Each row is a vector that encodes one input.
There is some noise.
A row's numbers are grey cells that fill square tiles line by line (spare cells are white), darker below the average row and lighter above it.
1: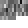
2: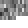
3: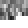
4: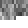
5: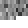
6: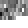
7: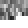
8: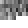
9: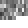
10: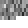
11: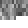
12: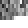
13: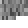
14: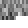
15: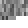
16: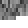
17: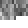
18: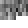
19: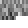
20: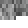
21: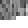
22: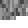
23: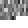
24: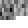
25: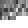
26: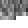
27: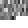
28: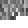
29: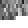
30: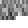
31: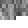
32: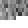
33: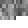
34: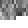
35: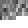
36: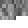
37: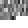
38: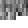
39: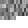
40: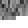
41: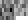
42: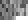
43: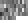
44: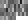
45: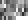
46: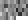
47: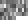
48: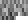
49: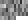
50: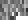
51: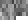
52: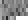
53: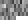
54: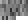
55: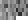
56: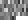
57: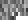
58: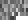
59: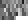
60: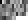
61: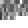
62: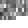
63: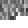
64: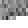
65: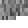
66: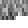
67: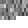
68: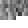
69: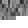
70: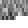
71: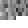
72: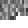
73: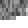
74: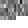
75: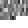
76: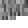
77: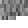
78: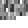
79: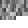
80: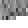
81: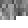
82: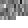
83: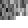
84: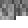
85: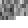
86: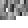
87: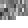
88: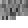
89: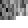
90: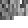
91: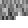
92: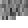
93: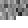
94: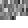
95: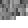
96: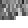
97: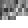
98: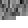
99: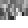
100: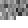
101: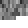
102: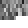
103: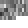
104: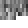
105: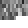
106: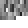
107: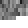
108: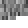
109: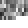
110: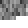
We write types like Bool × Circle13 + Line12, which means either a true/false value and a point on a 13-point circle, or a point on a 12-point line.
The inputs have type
Line5 × (Tree12 + Unit).
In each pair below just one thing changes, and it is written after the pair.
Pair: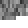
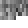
the place on the 5-point line
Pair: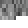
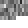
the place on the 5-point line
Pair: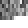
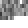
the place on the 5-point line
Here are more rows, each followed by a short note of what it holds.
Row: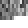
a point on a 5-point line and a node of a 12-node tree
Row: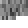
a point on a 5-point line and a node of a 12-node tree
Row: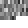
a point on a 5-point line
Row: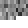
a point on a 5-point line and a node of a 12-node tree
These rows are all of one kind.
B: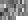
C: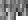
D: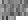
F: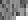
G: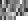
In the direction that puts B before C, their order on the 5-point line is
B, G, C, D, F.
